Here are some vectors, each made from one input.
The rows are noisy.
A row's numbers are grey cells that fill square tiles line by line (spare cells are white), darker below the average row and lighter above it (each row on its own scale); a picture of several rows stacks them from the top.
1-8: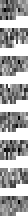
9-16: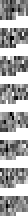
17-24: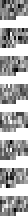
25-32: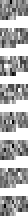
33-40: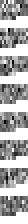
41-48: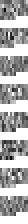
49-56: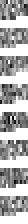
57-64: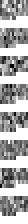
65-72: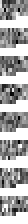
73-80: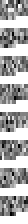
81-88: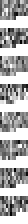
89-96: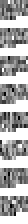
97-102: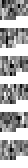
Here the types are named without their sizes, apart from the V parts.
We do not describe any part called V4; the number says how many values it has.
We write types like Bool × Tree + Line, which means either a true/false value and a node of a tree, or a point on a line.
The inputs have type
(Label + Line) × V4.
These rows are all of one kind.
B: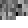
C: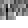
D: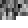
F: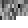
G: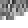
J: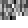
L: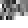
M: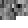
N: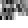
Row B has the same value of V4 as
D, F and M.
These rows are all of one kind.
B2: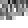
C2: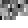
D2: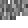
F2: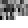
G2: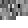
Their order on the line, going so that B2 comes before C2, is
B2, C2, G2, F2, D2.
